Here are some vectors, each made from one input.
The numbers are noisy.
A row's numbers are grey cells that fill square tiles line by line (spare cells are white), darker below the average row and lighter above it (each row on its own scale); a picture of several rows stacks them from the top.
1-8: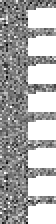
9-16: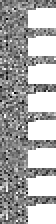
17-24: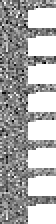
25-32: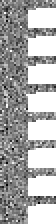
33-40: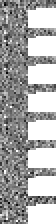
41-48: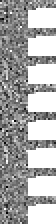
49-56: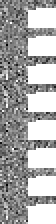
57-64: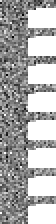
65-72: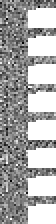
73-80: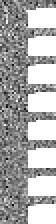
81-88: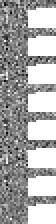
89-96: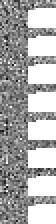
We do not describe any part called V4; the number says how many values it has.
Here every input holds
a point on a 9-point line, together with either a point on a 6-point line, or a value of V4.
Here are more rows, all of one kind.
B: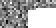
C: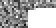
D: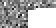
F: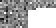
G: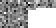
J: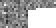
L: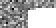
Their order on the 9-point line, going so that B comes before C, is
B, C, D, J, F, L, G.
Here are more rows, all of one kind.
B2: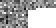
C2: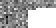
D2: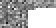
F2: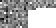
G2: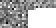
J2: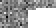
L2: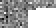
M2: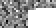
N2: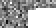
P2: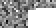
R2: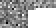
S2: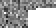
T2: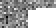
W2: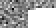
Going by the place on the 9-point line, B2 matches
F2, G2, R2 and W2.
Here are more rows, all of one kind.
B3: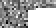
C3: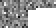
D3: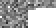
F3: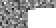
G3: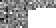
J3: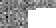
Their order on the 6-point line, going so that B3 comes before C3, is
F3, D3, B3, C3, G3, J3.
